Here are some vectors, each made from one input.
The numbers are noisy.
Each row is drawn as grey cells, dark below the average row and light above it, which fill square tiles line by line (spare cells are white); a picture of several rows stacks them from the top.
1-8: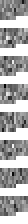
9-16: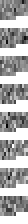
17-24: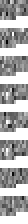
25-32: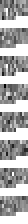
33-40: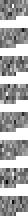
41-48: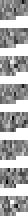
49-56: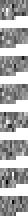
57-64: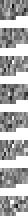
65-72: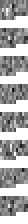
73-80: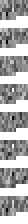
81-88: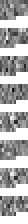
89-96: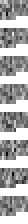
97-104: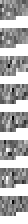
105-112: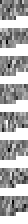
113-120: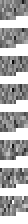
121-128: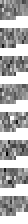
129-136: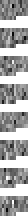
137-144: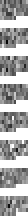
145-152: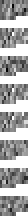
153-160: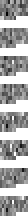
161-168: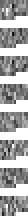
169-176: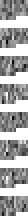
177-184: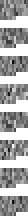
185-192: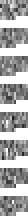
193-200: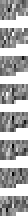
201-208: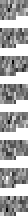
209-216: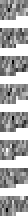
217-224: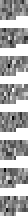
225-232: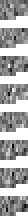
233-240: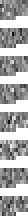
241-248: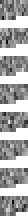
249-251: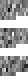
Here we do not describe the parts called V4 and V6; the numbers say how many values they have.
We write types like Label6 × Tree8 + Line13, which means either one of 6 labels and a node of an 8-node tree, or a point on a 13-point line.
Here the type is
(Bool × V4 + List2(Line8)) × V6.
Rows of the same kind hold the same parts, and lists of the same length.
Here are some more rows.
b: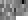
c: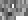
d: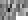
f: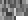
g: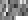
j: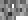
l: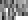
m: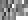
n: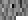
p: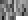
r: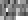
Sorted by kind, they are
b, d
c, j, m
f, n
g, l, p, r

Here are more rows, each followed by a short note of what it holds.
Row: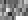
a true/false value, a value of V4 and a value of V6
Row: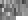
a value of V6, together with a list of one item
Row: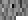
a value of V6, together with the empty list
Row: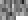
a value of V6, together with a list of one item
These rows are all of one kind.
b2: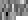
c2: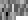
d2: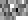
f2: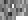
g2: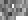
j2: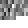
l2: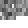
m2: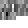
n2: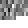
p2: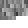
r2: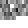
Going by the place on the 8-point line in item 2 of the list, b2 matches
c2, d2, n2 and r2.
